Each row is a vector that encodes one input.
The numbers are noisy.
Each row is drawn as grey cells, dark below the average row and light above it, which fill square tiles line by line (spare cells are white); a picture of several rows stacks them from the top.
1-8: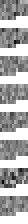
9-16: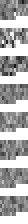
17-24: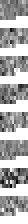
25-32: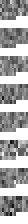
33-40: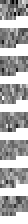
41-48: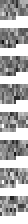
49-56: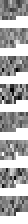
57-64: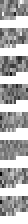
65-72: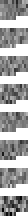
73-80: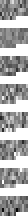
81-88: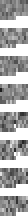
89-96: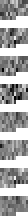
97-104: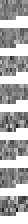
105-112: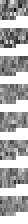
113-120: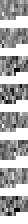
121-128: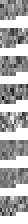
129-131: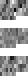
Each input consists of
a point on a 4-point line, together with either one of 7 labels, or a point on an 11-point line.
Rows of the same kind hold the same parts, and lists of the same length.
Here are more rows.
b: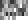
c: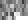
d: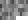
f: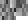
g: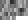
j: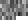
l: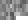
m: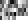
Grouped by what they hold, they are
b, m
c, d, f, g, j, l

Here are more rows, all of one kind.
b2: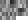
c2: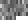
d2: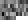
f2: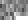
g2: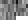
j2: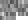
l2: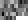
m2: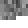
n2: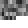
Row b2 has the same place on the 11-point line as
g2, j2 and l2.
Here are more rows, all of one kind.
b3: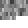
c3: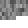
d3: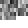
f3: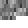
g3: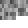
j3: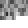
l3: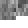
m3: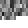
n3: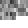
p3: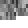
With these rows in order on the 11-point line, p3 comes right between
b3 and j3.
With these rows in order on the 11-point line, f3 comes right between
d3 and g3.
